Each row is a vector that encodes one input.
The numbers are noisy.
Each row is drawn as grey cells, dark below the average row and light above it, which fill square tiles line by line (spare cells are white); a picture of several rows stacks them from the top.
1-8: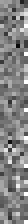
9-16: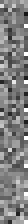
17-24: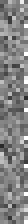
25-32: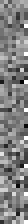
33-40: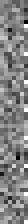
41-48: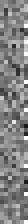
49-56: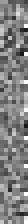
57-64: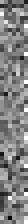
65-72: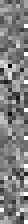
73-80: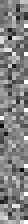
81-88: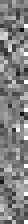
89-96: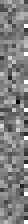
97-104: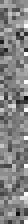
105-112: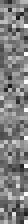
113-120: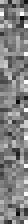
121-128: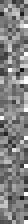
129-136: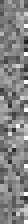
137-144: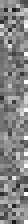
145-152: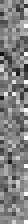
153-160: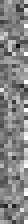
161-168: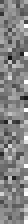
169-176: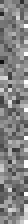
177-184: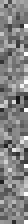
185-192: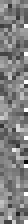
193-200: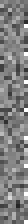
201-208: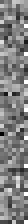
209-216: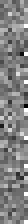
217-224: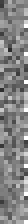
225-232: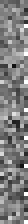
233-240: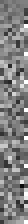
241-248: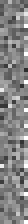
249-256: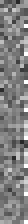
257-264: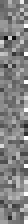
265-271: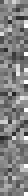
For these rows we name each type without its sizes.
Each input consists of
either three true/false values, or a list of points on a line.
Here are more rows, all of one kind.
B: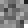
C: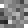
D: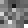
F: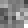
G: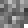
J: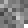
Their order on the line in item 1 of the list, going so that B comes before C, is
B, F, J, G, C, D.
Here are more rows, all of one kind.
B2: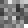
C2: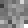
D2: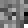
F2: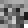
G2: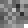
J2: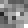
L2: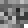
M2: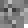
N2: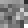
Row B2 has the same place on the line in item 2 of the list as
C2 and L2.
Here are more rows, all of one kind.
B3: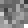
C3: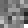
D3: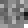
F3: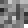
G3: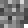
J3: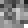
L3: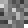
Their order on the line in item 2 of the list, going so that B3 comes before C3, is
J3, B3, F3, C3, L3, D3, G3.
